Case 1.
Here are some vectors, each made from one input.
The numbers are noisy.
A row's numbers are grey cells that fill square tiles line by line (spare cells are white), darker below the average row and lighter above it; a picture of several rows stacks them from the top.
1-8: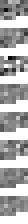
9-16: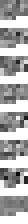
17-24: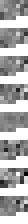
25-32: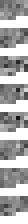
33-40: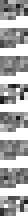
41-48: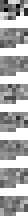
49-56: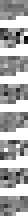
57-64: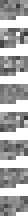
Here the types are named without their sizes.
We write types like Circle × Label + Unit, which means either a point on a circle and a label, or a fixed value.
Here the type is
Line.
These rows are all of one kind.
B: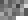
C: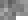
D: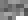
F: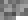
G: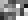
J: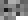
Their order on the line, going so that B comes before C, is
F, B, C, D, G, J.
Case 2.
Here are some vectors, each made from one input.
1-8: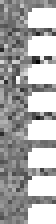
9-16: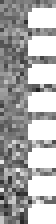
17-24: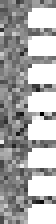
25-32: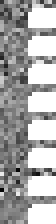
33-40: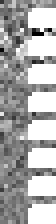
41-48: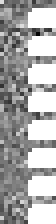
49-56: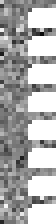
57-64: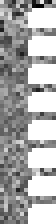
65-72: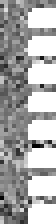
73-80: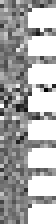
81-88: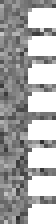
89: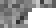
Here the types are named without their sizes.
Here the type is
Bool × Bool × Bool × Bool.
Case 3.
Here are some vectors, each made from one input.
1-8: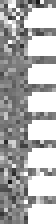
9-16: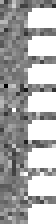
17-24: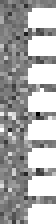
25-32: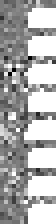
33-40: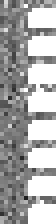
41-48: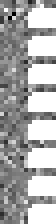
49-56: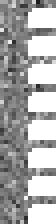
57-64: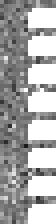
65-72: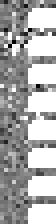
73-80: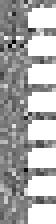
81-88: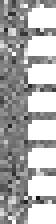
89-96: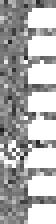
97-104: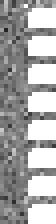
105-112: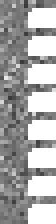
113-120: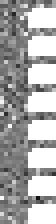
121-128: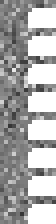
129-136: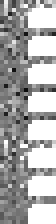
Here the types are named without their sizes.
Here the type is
Bool × Bool × Bool × Bool × Bool + Unit.
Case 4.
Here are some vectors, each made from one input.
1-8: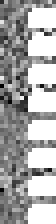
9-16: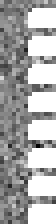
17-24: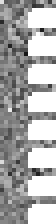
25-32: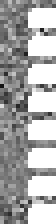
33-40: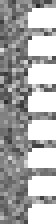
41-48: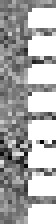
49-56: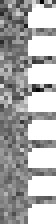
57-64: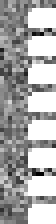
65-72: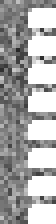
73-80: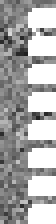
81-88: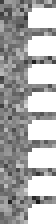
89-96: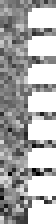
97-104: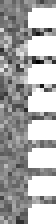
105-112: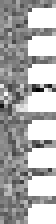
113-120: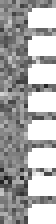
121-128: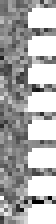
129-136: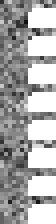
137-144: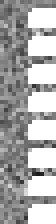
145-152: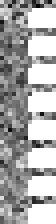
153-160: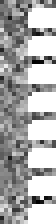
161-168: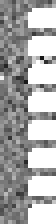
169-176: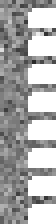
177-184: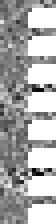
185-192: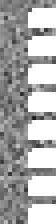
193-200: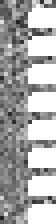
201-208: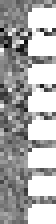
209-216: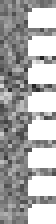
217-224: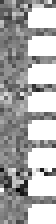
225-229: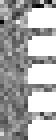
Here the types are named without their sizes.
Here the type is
Bool × Bool × Bool × Bool × Bool.
